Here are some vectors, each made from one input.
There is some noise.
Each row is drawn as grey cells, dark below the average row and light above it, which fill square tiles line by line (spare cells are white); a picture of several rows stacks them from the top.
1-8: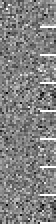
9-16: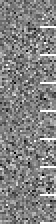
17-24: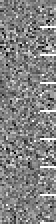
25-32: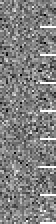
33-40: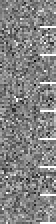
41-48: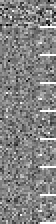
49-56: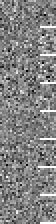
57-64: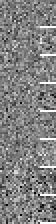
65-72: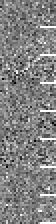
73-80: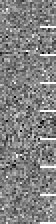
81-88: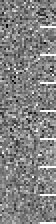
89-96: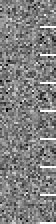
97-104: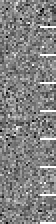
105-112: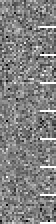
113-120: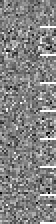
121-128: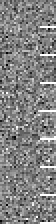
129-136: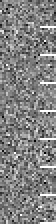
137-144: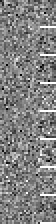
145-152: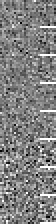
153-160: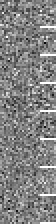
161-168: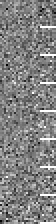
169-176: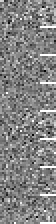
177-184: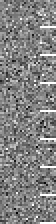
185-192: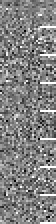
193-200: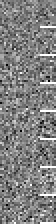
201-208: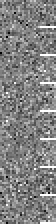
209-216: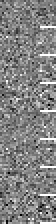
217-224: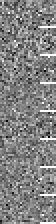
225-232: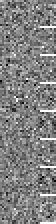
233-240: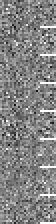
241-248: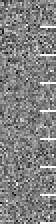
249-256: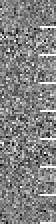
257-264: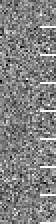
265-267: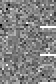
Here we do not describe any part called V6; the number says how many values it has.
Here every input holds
a point on a 13-point line, together with either a point on a 13-point line, or a value of V6.
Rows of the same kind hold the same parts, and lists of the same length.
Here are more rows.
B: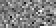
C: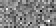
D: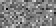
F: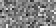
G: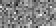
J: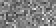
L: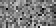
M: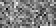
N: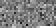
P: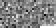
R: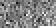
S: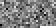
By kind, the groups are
B, D, F, G, J, N, R
C, L, M, P, S

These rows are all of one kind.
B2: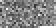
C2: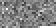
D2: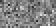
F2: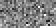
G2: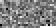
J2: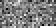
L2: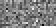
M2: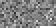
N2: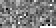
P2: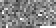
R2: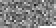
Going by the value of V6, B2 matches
F2, G2, N2 and R2.
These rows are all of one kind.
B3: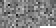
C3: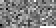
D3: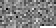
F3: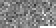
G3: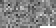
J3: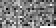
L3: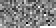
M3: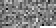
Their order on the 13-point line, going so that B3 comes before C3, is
L3, G3, F3, B3, D3, M3, C3, J3.
